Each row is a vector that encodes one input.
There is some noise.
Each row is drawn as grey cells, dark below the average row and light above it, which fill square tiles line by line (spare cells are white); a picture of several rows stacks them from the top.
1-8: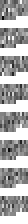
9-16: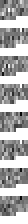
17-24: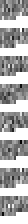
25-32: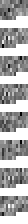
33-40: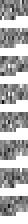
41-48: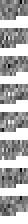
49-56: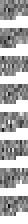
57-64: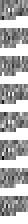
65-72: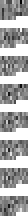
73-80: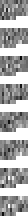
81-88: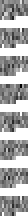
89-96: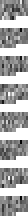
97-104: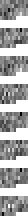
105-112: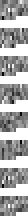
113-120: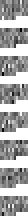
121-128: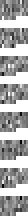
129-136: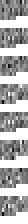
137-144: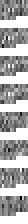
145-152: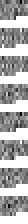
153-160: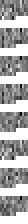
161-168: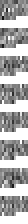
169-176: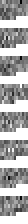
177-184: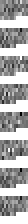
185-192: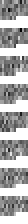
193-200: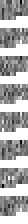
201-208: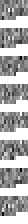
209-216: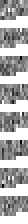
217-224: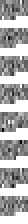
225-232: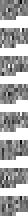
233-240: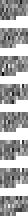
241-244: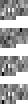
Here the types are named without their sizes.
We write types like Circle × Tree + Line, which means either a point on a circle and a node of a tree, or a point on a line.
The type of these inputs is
(Bool × Bool × Bool + Unit) × Line.
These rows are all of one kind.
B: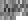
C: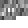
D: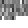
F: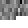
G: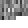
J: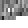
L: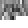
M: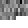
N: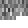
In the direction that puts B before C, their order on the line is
L, D, B, N, F, M, G, J, C.
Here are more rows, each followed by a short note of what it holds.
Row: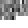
a point on a line
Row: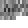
a point on a line and three true/false values
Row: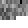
a point on a line
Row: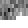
a point on a line
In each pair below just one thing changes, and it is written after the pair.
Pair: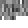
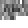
one of the three true/false values
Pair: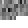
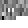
the place on the line
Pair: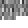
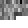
the place on the line
